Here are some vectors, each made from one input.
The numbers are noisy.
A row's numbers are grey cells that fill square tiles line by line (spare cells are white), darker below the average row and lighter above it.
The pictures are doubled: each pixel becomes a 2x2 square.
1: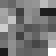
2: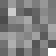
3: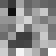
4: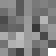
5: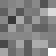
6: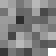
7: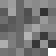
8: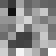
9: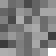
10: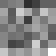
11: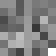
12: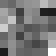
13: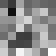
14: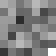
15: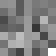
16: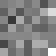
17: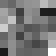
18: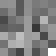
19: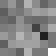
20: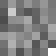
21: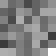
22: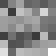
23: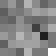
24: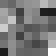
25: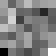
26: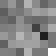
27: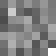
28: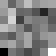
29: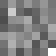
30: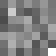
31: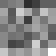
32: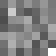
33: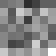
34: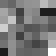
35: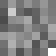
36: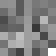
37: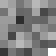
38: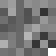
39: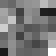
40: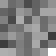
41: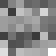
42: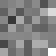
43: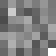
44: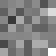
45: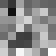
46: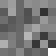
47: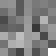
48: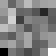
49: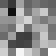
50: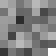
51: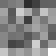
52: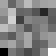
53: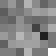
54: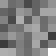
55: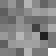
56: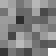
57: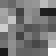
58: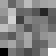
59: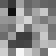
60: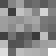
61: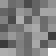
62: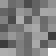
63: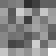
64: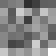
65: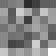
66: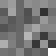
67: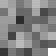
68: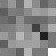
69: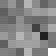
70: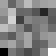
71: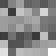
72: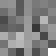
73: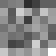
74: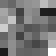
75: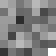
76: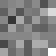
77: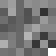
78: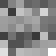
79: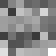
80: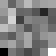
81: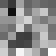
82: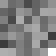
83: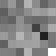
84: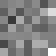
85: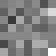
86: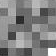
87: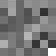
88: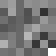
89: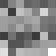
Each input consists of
a point on a 12-point line.
